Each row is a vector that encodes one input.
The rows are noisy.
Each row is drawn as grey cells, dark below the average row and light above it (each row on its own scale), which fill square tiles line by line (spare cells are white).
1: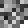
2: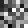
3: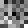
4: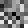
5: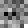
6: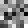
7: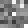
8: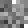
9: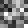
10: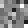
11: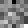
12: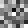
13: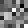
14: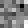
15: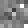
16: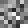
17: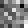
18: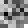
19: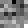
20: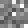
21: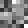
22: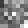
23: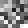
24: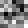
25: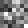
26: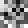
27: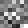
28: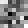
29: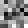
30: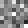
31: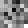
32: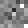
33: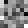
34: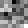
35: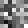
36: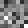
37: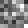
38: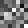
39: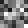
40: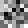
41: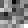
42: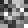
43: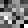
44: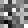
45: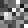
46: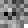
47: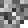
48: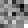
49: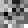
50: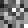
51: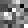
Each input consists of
either a fixed value, or four true/false values.
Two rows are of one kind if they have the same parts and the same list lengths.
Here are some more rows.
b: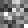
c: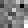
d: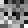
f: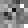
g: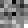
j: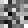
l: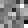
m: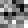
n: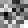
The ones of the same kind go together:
b, c, d, f, g, l, m, n
j

